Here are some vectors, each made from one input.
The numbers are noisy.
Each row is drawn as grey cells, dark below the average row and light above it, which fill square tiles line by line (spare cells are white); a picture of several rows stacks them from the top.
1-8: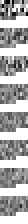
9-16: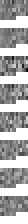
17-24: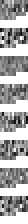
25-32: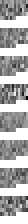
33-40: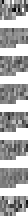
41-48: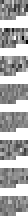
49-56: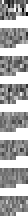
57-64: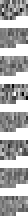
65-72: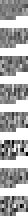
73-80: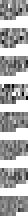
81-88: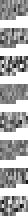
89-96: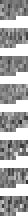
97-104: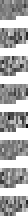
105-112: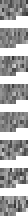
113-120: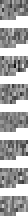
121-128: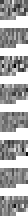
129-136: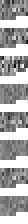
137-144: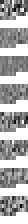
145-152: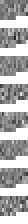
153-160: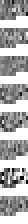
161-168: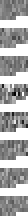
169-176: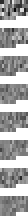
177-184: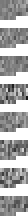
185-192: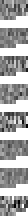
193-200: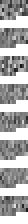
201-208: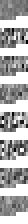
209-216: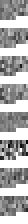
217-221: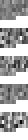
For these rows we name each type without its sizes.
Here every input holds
a point on a circle and four true/false values, together with either a point on a circle, or a fixed value.
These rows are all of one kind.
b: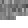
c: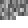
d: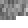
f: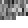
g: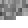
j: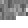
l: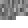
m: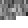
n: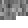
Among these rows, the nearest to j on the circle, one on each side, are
g and n.
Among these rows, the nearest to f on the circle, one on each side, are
d and n.
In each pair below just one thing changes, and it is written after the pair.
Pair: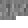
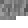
one of the four true/false values
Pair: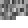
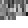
one of the four true/false values
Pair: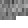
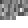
the place on the circle
